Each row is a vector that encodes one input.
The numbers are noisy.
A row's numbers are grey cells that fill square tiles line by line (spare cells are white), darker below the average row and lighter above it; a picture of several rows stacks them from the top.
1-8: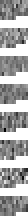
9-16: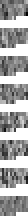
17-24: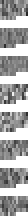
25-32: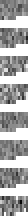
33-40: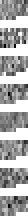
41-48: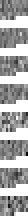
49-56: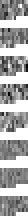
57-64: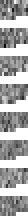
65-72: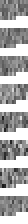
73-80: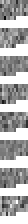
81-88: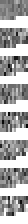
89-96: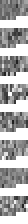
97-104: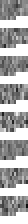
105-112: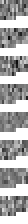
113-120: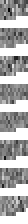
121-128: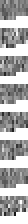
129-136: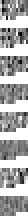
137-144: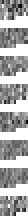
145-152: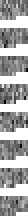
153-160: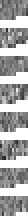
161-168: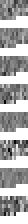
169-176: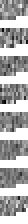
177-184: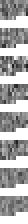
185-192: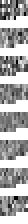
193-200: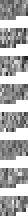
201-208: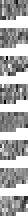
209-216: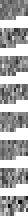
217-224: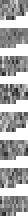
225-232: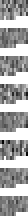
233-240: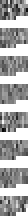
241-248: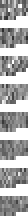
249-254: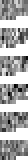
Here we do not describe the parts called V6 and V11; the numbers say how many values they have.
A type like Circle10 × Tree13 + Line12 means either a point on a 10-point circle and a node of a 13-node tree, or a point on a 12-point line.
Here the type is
(Bool × Bool × Bool × Bool × V6 + V11) × Tree7 × Tree7.
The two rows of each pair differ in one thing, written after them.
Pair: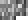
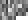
the value of V11
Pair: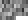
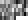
the value of V11
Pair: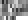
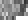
the value of V11
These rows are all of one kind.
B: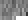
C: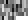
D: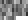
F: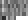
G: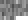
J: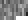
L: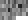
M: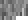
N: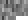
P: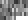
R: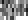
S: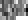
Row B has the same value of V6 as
J, M and P.
